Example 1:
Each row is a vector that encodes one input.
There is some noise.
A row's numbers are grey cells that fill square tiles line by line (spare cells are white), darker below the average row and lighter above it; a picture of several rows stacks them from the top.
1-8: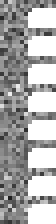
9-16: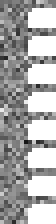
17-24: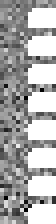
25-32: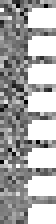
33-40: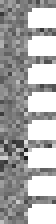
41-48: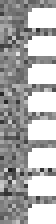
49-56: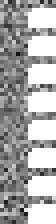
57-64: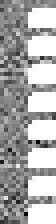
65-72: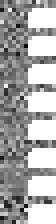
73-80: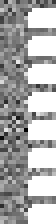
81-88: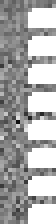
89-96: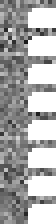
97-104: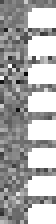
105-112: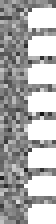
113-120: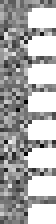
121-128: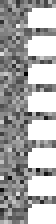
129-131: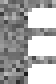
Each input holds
one of 5 labels, together with either a point on an 11-point circle, or a fixed value.
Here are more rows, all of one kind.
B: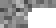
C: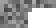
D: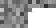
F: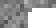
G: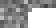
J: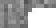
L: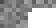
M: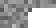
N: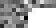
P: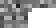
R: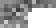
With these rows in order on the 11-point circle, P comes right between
M and R.
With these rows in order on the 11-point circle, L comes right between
F and M.
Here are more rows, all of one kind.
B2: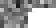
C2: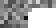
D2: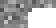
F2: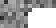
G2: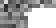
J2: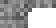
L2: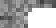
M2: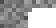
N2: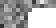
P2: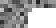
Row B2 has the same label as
N2 and P2.
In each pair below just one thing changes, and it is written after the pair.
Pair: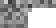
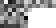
the label
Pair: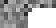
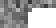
the place on the 11-point circle
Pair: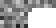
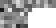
the label
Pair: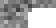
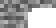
the label
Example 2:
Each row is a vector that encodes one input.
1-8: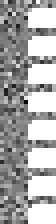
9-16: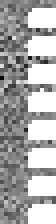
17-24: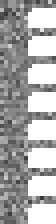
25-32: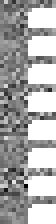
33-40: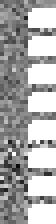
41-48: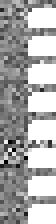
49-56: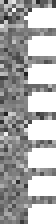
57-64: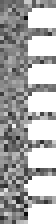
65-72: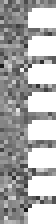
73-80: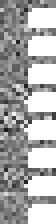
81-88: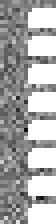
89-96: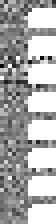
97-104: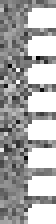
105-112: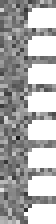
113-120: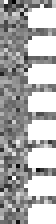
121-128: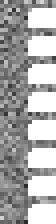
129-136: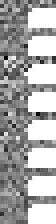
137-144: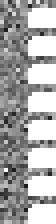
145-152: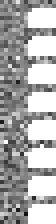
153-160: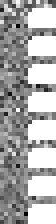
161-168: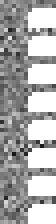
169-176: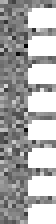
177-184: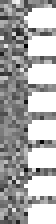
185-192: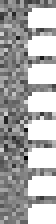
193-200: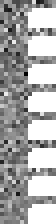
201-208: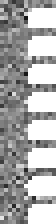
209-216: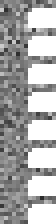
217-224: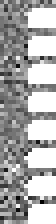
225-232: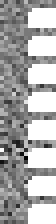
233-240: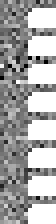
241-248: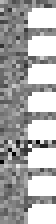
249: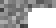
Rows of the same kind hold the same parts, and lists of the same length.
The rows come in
2 kinds.
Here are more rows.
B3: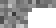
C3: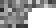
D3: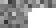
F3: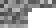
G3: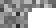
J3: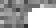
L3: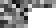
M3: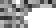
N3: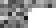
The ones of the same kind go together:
B3, C3, J3, L3, M3
D3, F3, G3, N3

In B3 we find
a point on an 11-point circle and one of 5 labels.
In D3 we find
one of 5 labels.
